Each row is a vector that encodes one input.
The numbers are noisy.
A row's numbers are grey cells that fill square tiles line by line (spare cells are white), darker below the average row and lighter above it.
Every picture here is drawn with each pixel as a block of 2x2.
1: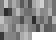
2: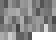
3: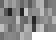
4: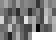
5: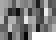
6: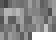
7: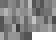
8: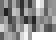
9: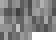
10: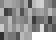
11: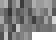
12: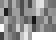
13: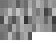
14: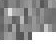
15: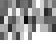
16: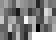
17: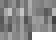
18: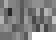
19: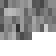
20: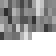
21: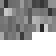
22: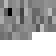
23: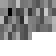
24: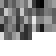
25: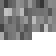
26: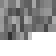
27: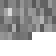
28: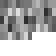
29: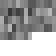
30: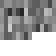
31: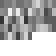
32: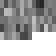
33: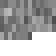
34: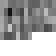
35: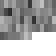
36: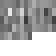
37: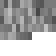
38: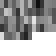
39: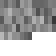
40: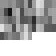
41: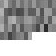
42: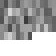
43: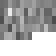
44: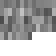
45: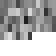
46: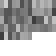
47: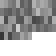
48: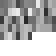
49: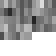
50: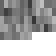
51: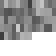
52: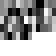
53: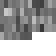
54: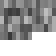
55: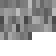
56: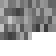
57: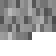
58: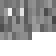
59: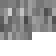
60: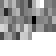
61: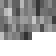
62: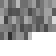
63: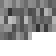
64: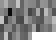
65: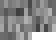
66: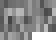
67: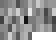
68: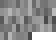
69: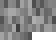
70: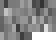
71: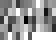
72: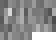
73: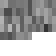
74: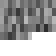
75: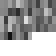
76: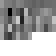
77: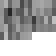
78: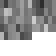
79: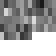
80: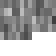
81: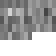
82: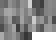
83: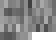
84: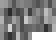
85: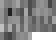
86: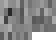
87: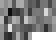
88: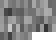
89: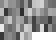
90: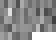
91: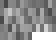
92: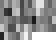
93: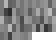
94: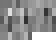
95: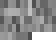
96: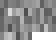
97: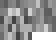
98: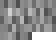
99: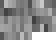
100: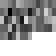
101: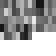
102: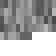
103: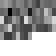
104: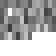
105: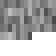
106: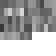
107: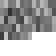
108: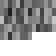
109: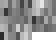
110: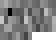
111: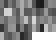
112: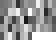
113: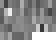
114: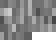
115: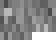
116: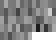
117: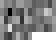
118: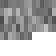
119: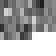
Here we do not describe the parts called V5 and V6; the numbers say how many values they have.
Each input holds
either a point on a 4-point line, a value of V5 and a value of V6, or three true/false values.
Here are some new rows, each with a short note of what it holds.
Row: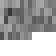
a point on a 4-point line, a value of V5 and a value of V6
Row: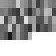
a point on a 4-point line, a value of V5 and a value of V6
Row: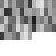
a point on a 4-point line, a value of V5 and a value of V6
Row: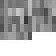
three true/false values
